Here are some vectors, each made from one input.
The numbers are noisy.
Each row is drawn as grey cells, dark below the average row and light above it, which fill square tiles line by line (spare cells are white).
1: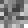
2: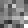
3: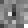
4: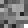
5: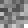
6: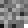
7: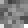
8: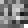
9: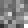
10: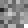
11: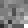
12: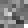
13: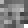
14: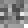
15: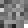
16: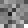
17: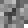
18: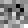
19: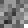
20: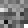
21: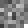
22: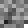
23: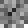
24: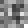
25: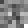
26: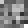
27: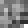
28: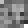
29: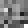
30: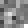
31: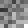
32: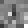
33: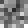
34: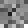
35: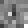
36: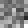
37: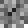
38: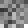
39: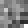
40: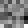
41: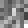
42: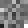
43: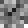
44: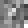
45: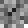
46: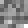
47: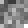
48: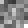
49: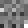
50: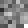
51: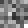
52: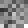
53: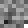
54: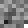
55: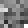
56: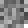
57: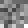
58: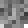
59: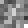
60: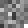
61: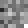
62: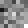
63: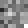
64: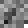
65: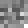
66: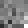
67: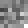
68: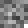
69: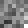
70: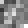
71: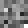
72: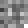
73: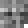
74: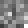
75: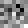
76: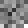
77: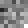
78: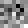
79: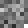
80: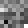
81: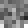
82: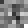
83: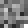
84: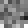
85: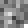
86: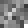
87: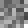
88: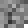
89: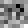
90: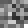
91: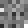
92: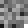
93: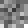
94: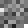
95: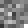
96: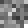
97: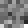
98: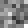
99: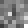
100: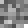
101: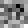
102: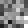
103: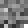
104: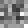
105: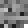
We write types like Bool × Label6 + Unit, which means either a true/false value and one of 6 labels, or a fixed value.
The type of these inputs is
List2(Circle11).
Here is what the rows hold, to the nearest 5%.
All of them are lists of up to two points on an 11-point circle: about 5% are empty, 45% hold one and 50% two.
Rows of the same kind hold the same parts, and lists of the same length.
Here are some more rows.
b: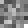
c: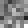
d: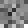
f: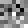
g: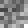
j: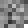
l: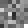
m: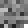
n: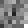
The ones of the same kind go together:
b, c, l, m
d, g, j, n
f

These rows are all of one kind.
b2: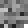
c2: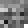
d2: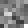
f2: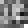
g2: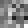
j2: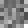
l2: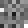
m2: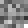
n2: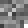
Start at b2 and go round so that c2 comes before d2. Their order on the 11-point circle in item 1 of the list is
b2, c2, f2, j2, m2, g2, d2, n2, l2.
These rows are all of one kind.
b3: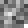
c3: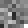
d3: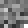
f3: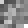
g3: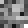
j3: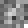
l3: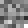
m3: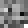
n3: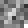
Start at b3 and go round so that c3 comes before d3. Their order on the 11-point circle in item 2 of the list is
b3, m3, n3, j3, l3, g3, f3, c3, d3.
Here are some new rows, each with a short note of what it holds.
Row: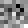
the empty list
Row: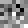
the empty list
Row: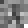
a list of one item
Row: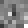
a list of one item
